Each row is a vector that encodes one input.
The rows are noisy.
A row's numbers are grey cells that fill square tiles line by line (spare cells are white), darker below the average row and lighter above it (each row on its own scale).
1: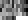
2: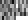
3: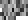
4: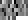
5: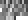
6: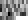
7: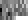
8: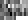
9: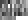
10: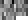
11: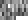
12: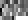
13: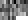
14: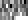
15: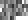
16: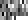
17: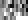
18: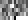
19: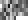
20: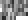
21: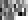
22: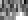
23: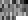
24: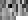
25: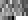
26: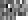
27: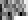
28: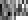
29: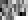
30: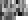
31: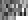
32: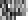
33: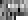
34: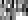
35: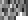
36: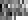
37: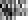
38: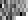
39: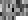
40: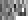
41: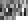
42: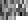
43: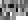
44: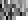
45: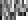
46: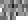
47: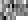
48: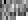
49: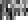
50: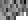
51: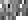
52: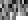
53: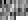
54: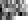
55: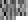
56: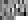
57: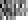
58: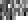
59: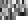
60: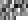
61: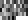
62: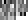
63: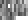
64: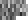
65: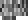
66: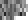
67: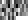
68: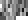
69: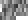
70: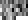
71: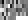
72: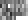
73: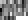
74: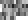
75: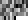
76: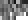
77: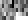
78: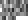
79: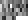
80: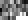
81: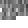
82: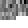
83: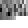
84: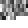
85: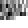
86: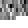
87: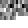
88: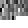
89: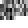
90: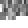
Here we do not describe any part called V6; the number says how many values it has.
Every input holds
a node of a 9-node tree and a value of V6, together with either a fixed value, or three true/false values.
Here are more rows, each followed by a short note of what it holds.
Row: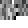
a node of a 9-node tree, three true/false values and a value of V6
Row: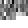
a node of a 9-node tree, three true/false values and a value of V6
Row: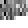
a node of a 9-node tree and a value of V6
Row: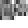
a node of a 9-node tree and a value of V6
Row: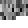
a node of a 9-node tree, three true/false values and a value of V6
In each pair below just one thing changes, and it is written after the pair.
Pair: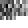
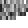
the value of V6
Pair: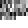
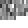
the node of the tree
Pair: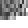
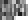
the value of V6
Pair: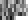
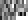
the value of V6
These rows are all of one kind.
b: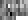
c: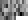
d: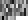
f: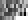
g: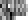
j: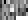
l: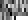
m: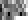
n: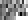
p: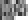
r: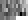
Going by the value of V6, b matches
d, f, l and r.
